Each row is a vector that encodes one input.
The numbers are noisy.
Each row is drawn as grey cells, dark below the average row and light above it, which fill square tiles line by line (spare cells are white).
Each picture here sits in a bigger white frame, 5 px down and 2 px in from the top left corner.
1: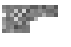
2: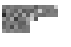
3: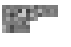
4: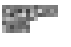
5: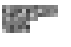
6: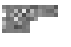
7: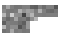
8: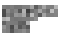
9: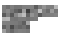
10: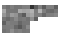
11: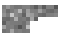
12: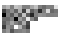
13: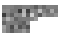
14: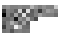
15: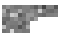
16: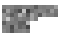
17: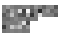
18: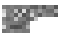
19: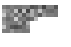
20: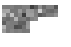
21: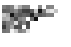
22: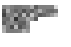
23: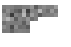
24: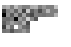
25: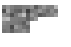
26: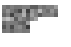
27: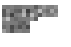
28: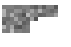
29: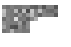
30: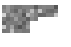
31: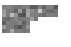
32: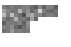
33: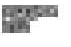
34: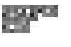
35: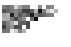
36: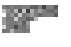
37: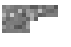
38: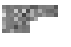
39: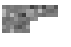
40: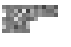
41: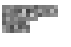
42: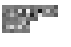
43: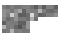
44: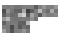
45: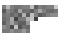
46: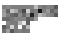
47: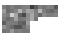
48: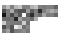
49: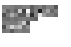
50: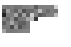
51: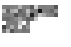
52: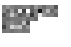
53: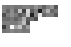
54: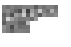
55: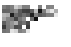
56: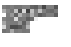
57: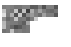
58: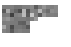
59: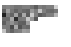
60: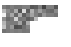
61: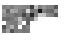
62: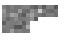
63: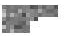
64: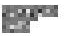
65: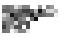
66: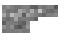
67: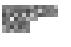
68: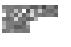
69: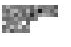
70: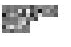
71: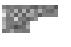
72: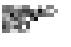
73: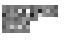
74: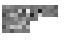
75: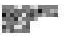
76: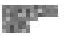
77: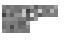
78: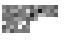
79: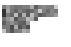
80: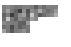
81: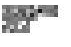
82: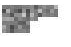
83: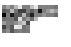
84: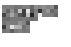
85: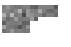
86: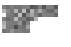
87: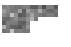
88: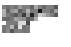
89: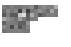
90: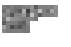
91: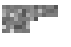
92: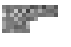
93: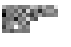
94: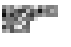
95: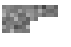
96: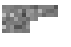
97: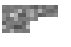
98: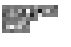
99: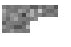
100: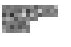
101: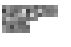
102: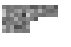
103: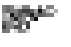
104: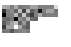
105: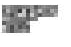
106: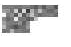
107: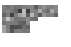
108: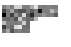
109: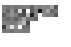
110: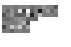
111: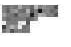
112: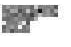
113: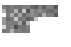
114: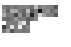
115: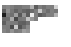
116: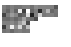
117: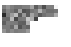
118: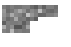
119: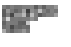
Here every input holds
either a fixed value, or three true/false values.
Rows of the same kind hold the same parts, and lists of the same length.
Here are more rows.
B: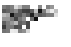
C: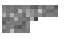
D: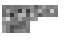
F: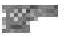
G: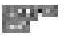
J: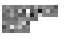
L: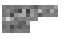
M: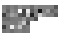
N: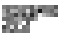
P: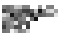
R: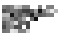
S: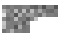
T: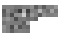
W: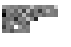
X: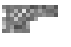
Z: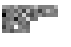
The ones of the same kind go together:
B, P, R
C, D, F, G, J, L, M, N, S, T, W, X, Z

